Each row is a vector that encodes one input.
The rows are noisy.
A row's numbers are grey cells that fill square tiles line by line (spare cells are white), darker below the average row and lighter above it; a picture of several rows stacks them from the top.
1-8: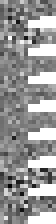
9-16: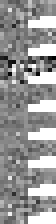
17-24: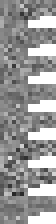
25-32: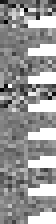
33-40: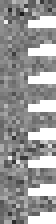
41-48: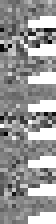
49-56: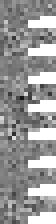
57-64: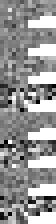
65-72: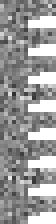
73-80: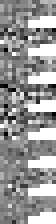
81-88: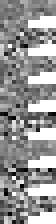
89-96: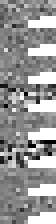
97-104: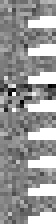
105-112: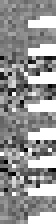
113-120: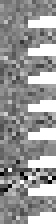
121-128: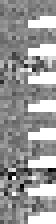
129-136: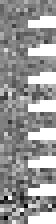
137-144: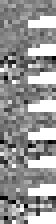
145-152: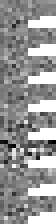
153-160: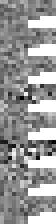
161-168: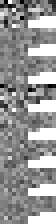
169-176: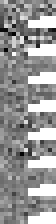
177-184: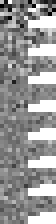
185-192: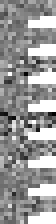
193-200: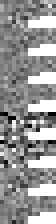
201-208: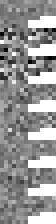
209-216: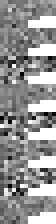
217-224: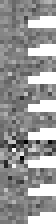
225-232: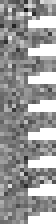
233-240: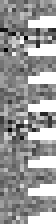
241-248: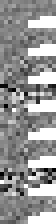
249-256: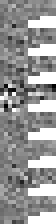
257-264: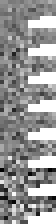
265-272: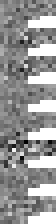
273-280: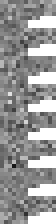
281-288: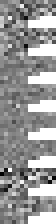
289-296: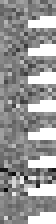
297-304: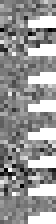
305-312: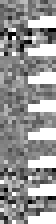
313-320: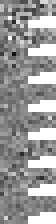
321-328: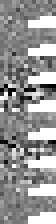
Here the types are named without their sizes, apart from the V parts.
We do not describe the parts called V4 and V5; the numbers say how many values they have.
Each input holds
either a point on a circle, three true/false values and a value of V4, or a value of V5.
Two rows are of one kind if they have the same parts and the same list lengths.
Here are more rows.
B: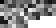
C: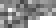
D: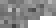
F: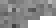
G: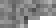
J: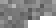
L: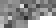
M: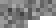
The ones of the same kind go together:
B
C, D, F, G, J, L, M

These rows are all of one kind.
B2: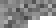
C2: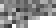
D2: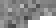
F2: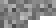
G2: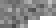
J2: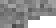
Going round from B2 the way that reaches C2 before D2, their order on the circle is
B2, C2, F2, D2, G2, J2.
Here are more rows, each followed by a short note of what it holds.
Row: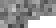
a point on a circle, three true/false values and a value of V4
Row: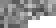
a point on a circle, three true/false values and a value of V4
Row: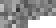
a point on a circle, three true/false values and a value of V4
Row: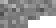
a point on a circle, three true/false values and a value of V4
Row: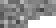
a point on a circle, three true/false values and a value of V4
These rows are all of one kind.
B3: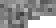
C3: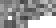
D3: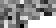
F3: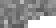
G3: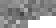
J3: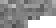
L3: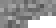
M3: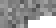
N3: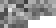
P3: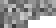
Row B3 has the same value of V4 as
D3, F3 and L3.
